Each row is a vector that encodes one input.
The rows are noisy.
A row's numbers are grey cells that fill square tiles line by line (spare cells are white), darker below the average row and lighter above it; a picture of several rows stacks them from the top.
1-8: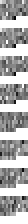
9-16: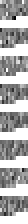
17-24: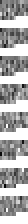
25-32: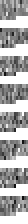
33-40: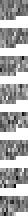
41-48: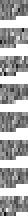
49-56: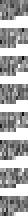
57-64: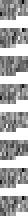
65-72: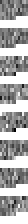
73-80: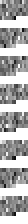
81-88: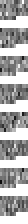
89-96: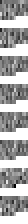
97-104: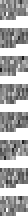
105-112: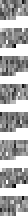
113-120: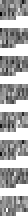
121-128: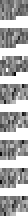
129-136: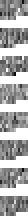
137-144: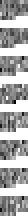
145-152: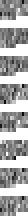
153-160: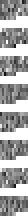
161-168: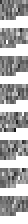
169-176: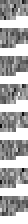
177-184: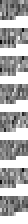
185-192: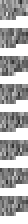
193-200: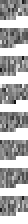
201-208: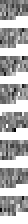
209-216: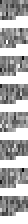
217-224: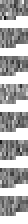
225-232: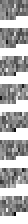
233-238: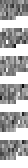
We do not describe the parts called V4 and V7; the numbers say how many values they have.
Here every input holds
a value of V4, together with either one of 5 labels and a point on a 10-point line, or a value of V7.
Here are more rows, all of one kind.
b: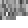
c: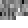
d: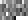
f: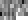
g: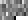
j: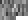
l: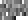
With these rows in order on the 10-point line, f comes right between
d and g.
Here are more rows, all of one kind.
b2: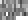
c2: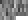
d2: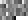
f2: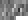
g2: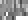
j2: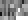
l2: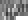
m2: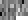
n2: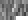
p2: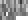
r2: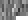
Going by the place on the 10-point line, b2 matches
f2, m2, n2 and r2.
